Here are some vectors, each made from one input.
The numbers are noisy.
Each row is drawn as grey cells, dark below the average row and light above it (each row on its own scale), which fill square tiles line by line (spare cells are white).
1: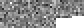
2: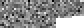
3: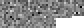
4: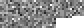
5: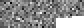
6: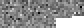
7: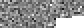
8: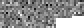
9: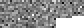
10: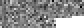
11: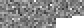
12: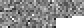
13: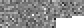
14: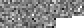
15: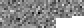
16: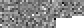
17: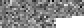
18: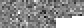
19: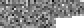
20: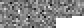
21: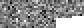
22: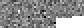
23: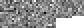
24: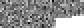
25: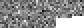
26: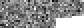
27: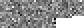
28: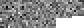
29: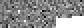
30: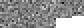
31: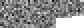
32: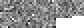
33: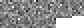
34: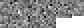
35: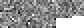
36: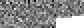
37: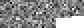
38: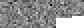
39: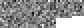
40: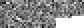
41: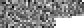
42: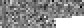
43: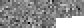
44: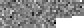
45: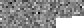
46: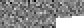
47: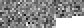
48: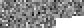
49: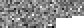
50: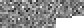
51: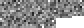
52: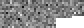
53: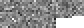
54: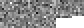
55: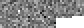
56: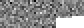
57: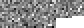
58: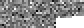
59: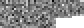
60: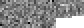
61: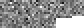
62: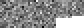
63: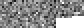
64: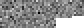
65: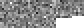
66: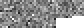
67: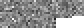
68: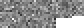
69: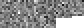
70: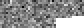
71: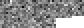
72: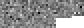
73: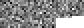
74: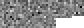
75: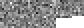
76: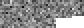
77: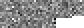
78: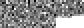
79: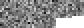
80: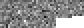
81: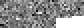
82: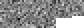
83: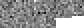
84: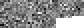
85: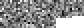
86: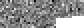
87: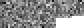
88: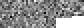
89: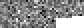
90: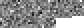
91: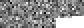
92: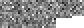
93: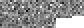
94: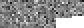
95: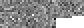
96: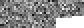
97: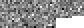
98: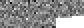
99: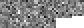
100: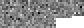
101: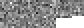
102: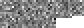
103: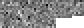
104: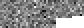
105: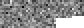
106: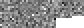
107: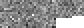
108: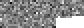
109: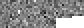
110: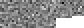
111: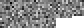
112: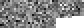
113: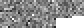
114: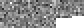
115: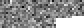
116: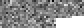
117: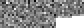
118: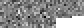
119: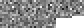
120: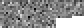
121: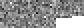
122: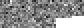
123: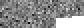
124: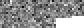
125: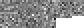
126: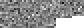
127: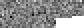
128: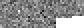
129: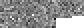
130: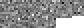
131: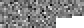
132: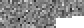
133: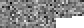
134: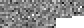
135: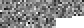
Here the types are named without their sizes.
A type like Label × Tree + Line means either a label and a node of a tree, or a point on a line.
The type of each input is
List(Line) × (Tree + Unit).
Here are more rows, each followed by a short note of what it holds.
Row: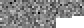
a node of a tree, together with a list of one item
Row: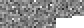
a list of two items
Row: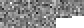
the empty list
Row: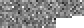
a list of one item
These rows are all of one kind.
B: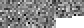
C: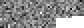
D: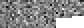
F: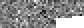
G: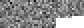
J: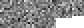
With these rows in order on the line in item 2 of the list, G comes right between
B and F.
